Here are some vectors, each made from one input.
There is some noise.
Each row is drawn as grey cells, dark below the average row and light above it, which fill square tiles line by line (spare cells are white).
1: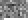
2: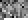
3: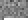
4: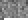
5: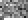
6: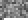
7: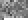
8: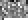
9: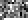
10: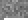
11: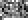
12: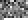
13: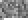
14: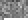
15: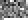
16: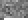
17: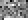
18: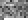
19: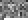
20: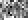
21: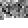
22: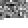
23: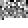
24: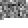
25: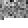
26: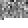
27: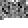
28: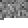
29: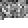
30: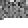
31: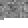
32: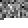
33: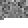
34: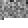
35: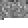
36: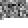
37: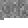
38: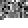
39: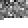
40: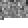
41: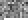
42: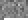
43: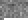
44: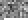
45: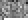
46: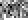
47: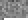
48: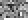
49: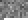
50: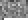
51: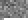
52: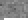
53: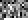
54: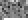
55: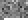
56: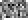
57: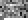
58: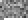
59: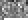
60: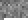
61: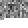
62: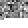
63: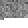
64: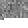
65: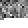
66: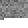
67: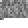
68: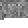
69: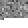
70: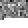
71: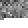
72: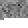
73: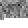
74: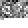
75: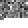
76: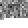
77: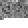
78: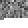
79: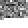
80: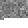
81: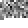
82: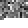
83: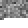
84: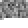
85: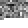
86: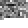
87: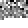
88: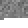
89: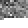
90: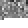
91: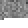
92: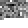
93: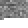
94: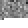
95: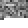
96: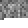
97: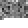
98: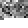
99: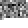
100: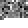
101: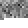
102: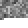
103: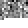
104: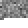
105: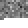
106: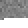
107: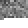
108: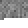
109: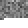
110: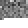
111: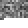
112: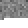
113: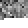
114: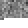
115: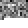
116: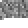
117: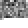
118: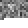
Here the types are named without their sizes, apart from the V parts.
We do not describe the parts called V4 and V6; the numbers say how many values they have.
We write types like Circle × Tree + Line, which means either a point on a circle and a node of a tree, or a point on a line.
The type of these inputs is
(Bool × Bool × Bool × Bool + Unit) × V4 × V6 + Line.
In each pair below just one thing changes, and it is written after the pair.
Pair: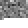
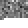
one of the four true/false values
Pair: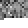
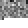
the value of V4
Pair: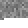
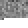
one of the four true/false values
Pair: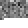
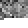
the value of V4
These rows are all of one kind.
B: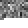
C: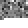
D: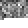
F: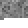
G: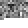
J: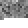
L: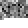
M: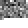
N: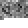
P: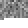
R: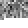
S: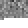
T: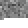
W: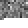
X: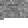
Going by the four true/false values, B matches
C, F, P and W.
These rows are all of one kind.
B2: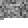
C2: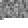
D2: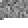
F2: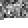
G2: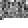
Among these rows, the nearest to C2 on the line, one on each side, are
D2 and F2.
